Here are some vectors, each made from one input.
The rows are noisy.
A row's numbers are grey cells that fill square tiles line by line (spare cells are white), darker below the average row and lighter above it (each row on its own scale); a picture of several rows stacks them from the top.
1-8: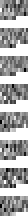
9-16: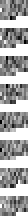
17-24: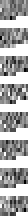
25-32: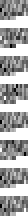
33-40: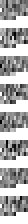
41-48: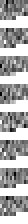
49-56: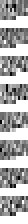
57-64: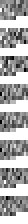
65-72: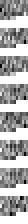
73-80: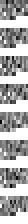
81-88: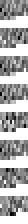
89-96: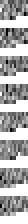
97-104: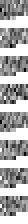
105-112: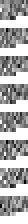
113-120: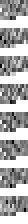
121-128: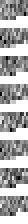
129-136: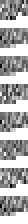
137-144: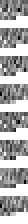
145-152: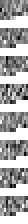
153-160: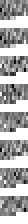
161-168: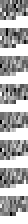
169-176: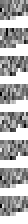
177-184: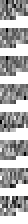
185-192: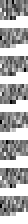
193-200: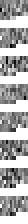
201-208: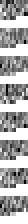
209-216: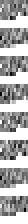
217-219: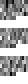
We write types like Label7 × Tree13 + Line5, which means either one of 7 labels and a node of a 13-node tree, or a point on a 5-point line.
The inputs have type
Bool × Line7 + (Label9 + Line5) × Line5.
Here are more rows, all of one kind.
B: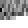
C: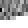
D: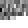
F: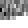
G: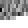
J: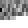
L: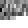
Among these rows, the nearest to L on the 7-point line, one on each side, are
B and D.
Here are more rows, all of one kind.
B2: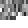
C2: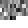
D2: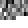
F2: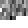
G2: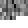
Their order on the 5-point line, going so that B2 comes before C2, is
B2, F2, C2, D2, G2.
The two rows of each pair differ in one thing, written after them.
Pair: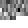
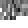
the label
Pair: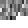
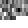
the place on the 5-point line
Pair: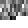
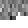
the label
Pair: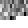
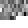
the place on the 5-point line
